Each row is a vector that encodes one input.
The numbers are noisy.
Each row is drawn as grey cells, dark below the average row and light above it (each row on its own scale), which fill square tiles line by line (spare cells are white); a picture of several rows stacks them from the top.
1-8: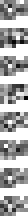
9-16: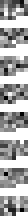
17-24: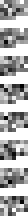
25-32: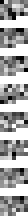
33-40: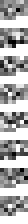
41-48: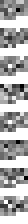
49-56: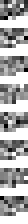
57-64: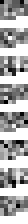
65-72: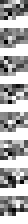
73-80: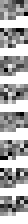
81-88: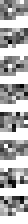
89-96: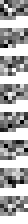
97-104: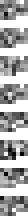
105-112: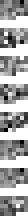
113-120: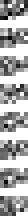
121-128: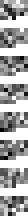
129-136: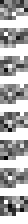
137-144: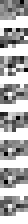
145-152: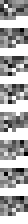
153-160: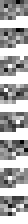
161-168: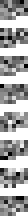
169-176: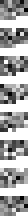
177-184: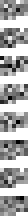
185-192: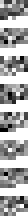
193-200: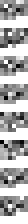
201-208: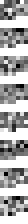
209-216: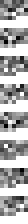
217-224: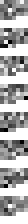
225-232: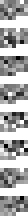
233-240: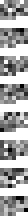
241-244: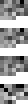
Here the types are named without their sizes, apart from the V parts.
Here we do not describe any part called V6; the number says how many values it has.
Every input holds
three true/false values and a value of V6, together with either a fixed value, or a node of a tree.
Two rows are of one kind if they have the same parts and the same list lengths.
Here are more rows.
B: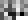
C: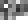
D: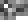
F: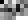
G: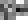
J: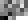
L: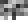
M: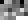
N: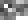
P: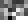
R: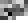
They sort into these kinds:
B, F, G, J, M, N, P, R
C, D, L

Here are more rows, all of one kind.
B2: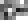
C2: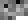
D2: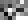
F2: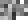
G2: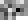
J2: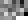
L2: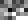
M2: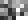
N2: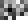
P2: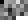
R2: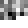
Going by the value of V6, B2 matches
D2 and G2.
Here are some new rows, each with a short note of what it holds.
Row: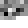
three true/false values and a value of V6
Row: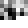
a node of a tree, three true/false values and a value of V6
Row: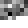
three true/false values and a value of V6
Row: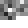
a node of a tree, three true/false values and a value of V6
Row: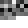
three true/false values and a value of V6
